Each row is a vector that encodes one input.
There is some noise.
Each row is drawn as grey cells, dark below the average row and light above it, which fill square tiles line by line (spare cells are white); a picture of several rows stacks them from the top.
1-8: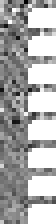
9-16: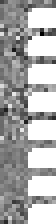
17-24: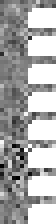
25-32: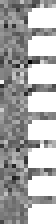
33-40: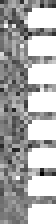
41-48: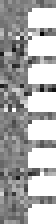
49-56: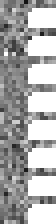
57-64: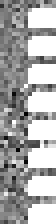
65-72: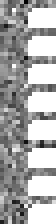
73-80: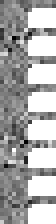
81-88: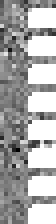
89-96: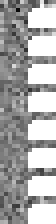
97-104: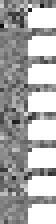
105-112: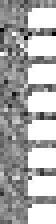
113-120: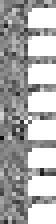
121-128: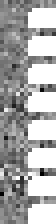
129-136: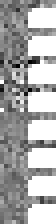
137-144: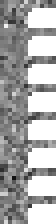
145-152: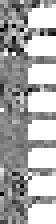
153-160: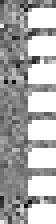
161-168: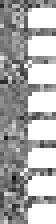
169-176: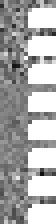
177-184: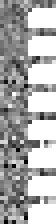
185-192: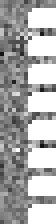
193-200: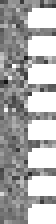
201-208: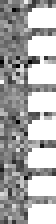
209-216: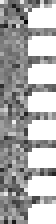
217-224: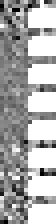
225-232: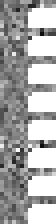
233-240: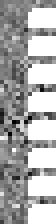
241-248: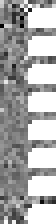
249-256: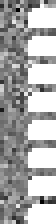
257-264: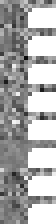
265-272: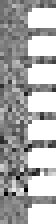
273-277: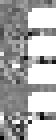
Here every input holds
a node of a 19-node tree and a true/false value.
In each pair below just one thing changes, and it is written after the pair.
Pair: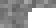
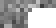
the node of the tree
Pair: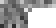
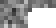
the node of the tree
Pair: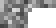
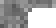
the true/false value
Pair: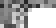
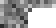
the node of the tree
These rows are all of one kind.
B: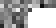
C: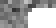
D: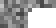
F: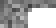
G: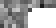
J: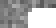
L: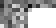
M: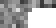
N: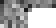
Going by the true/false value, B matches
M and N.
